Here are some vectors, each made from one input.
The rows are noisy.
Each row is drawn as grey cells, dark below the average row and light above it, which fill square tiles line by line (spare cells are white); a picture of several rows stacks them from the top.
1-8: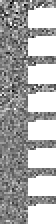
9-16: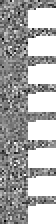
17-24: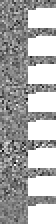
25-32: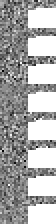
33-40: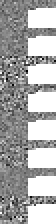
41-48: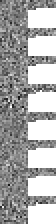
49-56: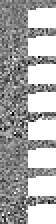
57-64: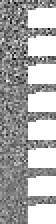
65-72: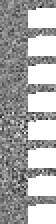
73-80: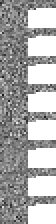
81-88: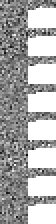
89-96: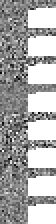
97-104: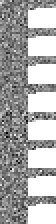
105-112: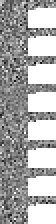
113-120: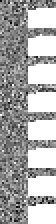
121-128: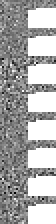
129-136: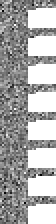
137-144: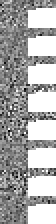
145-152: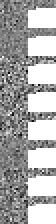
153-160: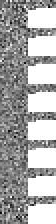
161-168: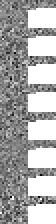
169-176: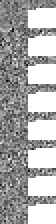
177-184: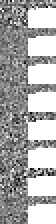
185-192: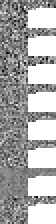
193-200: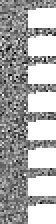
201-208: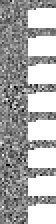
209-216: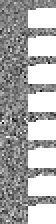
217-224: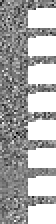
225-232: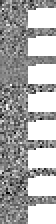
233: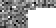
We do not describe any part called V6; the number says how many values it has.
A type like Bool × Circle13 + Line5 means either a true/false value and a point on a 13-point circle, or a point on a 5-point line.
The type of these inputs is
Bool × (Label8 × V6 + Line5) × Line5.
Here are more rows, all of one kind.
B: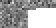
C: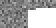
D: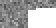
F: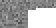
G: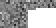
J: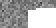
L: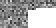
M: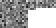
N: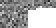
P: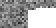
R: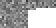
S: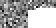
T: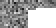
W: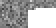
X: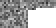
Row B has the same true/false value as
C, M, N and X.
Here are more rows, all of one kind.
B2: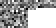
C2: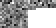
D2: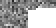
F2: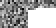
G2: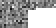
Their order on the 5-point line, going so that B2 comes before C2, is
F2, B2, G2, C2, D2.
